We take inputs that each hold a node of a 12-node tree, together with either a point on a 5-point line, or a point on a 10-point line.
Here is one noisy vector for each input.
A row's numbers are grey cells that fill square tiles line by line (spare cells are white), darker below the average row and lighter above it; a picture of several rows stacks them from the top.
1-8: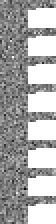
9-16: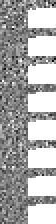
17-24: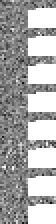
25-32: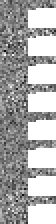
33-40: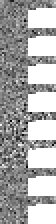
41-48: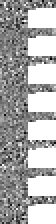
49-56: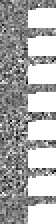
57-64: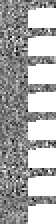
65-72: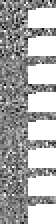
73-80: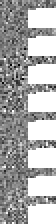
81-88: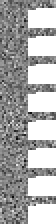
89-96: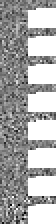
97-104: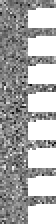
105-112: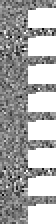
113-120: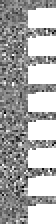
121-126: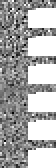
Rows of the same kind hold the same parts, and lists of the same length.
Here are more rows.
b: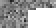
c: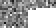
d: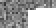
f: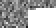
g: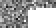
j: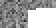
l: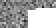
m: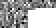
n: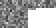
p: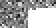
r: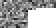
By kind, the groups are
b, d, f, j, l, n
c, g, m, p, r

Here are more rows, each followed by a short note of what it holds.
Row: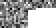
a point on a 5-point line and a node of a 12-node tree
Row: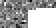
a point on a 5-point line and a node of a 12-node tree
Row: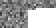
a point on a 10-point line and a node of a 12-node tree
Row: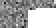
a point on a 10-point line and a node of a 12-node tree
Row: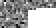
a point on a 5-point line and a node of a 12-node tree
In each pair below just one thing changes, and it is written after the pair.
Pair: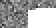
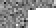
the place on the 10-point line
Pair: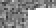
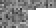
the node of the tree
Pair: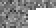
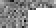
the place on the 10-point line
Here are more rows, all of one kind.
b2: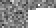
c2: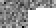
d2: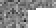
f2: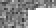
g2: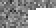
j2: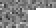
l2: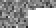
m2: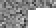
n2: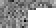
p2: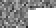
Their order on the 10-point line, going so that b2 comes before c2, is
b2, g2, p2, f2, l2, j2, d2, m2, n2, c2.
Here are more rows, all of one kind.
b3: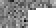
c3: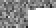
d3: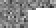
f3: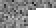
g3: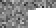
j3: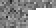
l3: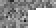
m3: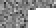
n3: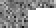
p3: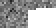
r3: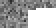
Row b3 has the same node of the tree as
j3, l3, p3 and r3.
